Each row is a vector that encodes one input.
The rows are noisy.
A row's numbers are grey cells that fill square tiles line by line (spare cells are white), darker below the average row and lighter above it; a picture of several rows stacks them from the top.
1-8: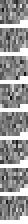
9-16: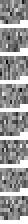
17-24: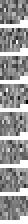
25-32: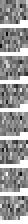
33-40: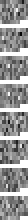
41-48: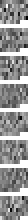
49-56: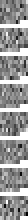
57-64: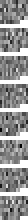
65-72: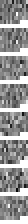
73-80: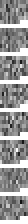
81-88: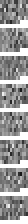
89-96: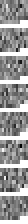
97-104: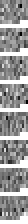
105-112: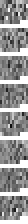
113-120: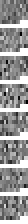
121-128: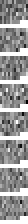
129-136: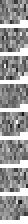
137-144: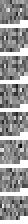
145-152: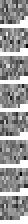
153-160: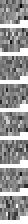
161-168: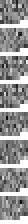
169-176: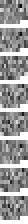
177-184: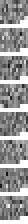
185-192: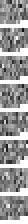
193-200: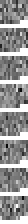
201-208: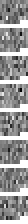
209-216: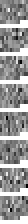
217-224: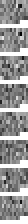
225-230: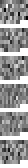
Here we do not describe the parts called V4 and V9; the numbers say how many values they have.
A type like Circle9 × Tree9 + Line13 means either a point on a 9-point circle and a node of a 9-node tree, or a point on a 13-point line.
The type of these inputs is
Bool × List2(V4) + (Line7 + Tree8) × V9.
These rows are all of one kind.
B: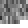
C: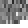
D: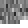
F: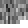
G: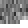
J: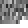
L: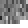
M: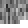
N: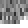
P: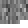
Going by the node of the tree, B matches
D, M and N.
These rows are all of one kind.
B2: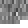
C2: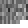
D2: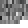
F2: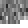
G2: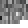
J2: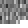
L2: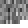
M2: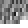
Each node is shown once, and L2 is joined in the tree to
B2.
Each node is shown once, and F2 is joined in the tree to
C2 and M2.
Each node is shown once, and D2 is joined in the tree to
G2.
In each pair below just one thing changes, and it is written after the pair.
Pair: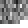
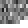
the value of V4 in item 1 of the list
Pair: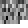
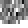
the value of V4 in item 1 of the list
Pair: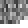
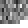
the value of V4 in item 2 of the list
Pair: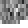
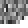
the true/false value
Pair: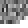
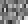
the value of V4 in item 2 of the list
